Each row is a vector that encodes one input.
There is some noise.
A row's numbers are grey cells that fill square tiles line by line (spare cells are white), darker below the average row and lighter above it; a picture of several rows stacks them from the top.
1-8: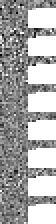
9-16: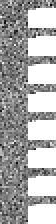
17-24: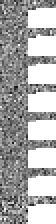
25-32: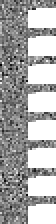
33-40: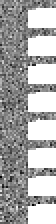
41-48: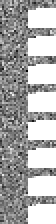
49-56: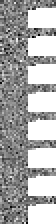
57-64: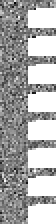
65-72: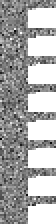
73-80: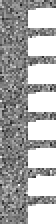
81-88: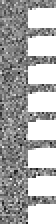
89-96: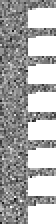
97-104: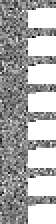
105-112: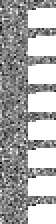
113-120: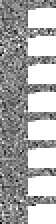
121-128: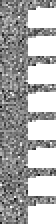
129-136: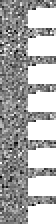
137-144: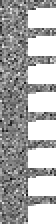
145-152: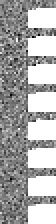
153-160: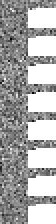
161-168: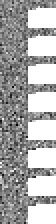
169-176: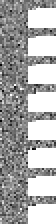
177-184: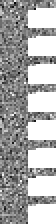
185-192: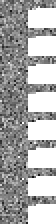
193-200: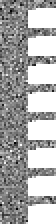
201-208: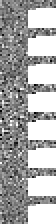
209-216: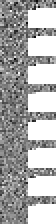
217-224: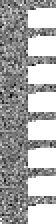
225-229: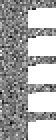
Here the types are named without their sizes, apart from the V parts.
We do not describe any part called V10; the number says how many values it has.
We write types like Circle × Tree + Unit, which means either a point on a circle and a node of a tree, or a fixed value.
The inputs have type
Bool × (Circle + V10).
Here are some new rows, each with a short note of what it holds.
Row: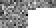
a point on a circle and a true/false value
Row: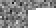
a true/false value and a value of V10
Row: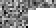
a true/false value and a value of V10
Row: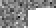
a true/false value and a value of V10
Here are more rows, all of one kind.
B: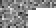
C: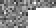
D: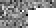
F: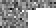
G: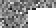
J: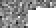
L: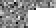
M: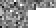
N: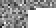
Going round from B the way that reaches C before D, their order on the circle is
B, C, J, G, L, M, F, N, D.
